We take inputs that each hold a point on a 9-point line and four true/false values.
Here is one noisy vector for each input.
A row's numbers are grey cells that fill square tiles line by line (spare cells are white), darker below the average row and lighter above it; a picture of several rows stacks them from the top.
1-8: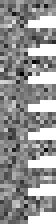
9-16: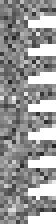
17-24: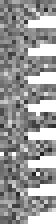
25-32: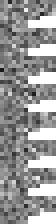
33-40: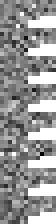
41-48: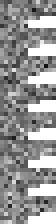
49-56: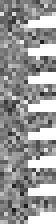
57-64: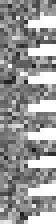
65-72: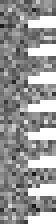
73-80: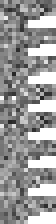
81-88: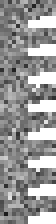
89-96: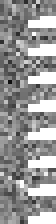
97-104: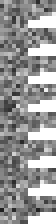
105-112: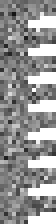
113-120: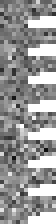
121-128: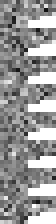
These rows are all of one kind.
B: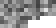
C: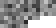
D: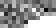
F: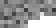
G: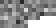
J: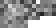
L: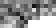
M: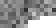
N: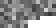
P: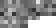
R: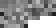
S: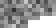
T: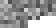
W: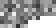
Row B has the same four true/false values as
G, J and T.
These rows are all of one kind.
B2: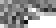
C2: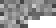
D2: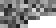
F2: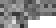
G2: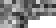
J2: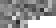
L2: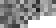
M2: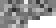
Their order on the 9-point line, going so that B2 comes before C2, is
D2, M2, B2, L2, J2, C2, F2, G2.
